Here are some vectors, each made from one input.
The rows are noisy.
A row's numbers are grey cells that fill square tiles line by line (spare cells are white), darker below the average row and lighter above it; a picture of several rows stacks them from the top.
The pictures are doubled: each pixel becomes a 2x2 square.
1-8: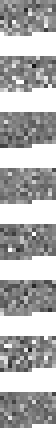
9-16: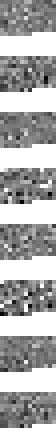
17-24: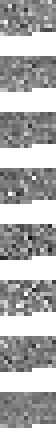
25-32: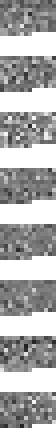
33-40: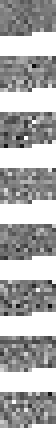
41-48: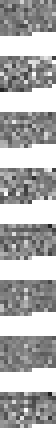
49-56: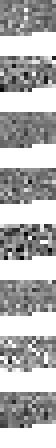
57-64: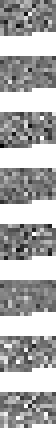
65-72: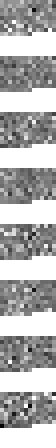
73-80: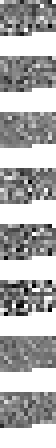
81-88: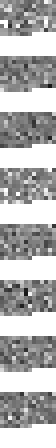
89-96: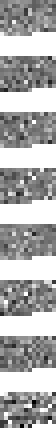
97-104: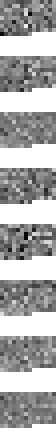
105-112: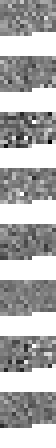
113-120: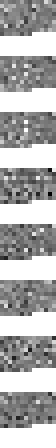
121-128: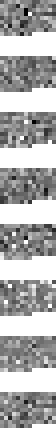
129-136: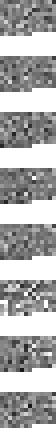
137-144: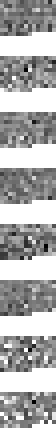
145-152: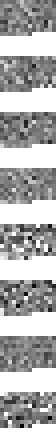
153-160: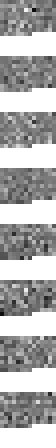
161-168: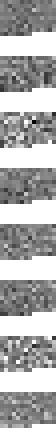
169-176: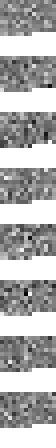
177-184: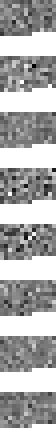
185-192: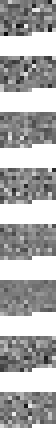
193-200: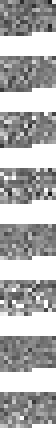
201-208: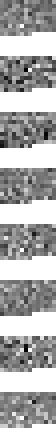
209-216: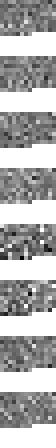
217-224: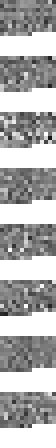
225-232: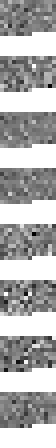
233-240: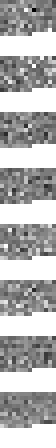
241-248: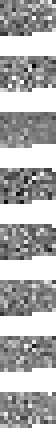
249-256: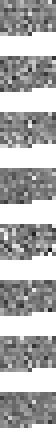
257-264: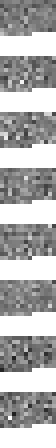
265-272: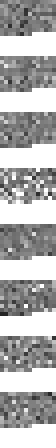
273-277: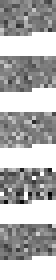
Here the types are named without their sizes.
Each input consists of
a list of items, each a point on a line and a true/false value.
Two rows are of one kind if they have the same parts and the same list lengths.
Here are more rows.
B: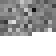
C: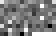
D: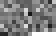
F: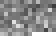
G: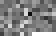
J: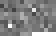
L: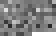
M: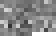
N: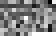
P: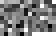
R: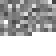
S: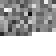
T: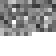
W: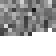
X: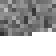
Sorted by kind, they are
B, F, G, J, N, R, T
C, P
D, L, M, S, W, X

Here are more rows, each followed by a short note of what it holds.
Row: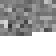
a list of one item
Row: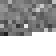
a list of one item
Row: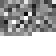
a list of two items
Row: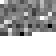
the empty list
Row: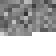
a list of two items
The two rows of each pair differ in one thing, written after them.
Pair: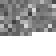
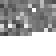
the true/false value in item 2 of the list
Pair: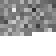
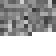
the true/false value in item 1 of the list
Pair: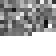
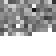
the true/false value in item 2 of the list
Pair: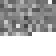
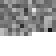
the true/false value in item 1 of the list
